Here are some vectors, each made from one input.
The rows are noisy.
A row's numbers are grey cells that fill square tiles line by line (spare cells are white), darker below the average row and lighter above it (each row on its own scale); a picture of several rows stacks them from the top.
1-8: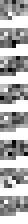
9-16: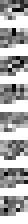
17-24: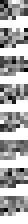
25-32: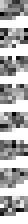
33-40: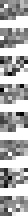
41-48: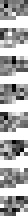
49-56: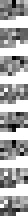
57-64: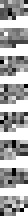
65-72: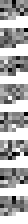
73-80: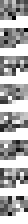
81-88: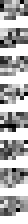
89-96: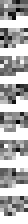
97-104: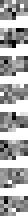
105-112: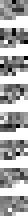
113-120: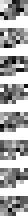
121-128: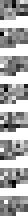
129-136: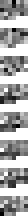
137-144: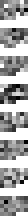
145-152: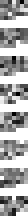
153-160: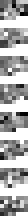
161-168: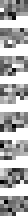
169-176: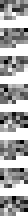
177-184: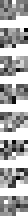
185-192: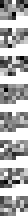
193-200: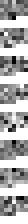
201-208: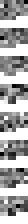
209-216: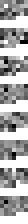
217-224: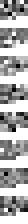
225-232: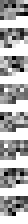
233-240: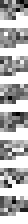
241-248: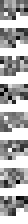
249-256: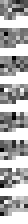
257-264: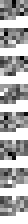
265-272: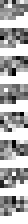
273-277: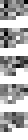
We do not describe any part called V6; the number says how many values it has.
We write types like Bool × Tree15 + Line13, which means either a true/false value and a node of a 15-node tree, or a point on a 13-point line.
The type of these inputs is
Bool × Bool × Bool + List2(Line4 × Line5) × V6.
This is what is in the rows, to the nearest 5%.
About 30% of them hold three true/false values. The rest hold a value of V6, together with a list of up to two items, each a point on a 4-point line and a point on a 5-point line.
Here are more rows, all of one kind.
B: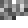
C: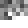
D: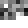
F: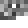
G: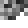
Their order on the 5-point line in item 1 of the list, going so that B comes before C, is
B, D, C, G, F.
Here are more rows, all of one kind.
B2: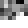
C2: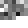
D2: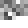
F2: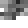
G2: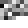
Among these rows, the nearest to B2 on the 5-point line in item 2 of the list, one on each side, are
C2 and D2.
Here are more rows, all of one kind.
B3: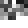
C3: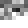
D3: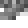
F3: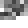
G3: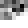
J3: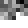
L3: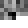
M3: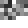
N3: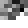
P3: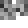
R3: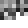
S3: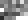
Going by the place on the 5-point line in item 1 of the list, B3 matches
D3 and G3.
